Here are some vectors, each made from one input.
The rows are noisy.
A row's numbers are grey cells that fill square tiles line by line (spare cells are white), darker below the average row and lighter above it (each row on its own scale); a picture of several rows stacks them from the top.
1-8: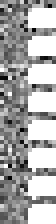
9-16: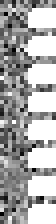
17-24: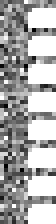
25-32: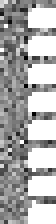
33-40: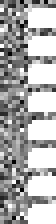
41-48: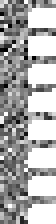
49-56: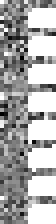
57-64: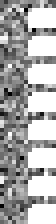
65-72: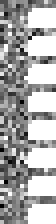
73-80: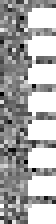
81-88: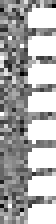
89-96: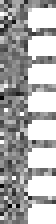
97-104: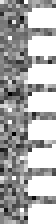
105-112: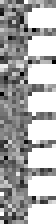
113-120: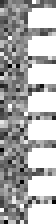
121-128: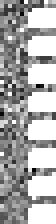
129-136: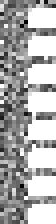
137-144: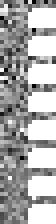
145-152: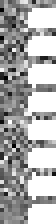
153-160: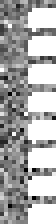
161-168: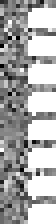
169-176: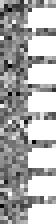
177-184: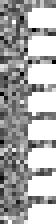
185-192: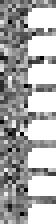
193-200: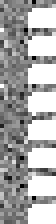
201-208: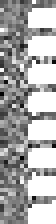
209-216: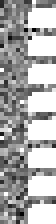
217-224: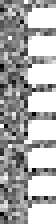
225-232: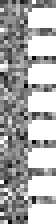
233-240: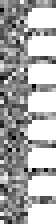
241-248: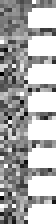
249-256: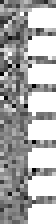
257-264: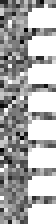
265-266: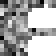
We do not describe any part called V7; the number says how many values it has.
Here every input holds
a value of V7, together with a list of up to three points on a 6-point line.
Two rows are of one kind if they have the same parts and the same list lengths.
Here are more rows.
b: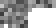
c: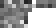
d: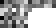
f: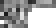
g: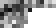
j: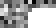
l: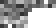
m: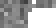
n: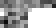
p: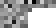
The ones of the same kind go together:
b, l, m, p
c, f
d, j, n
g

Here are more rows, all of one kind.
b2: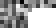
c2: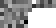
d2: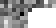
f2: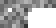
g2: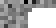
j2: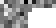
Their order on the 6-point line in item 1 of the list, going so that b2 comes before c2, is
b2, c2, d2, j2, f2, g2.
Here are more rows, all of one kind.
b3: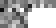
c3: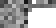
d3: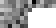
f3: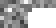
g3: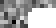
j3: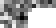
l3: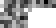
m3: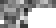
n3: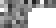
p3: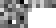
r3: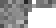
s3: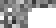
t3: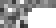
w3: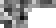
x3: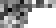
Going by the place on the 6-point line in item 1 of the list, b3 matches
c3, m3, r3 and s3.
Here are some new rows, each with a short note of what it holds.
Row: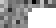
a value of V7, together with a list of one item
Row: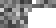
a value of V7, together with a list of two items
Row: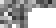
a value of V7, together with a list of three items
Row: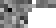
a value of V7, together with a list of one item
